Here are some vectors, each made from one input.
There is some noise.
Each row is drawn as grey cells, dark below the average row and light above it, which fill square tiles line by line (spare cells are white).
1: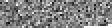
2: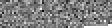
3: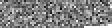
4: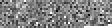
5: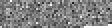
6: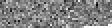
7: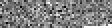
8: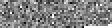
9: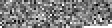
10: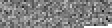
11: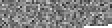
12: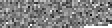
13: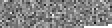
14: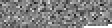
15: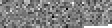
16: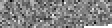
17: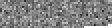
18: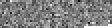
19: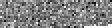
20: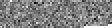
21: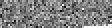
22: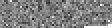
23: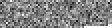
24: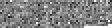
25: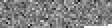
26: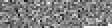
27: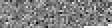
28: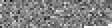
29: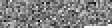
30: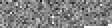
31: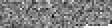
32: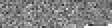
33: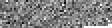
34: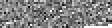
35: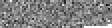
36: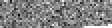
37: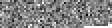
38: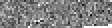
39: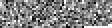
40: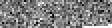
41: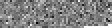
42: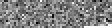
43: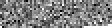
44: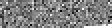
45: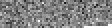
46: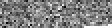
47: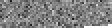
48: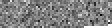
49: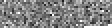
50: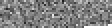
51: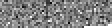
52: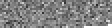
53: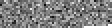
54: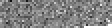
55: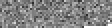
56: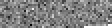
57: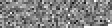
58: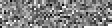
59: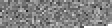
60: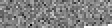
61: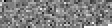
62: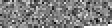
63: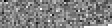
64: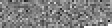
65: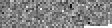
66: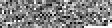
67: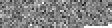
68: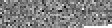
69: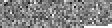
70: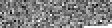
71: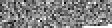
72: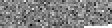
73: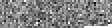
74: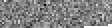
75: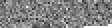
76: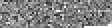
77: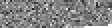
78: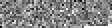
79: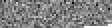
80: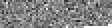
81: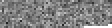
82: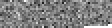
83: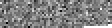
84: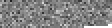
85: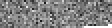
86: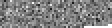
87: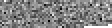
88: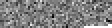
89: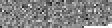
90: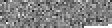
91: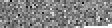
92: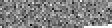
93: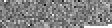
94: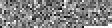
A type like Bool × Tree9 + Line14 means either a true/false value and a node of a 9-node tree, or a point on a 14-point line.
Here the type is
Circle8 × Circle8 × Line6.
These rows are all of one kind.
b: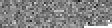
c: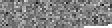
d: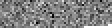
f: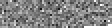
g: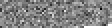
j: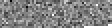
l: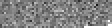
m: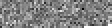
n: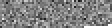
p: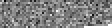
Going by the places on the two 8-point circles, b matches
d, l, m and p.
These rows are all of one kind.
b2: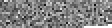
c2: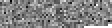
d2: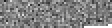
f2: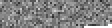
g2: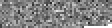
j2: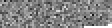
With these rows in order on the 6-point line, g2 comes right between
f2 and j2.
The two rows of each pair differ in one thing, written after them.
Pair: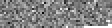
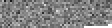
the place on one of the two 8-point circles
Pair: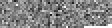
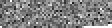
the place on one of the two 8-point circles
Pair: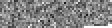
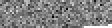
the place on one of the two 8-point circles
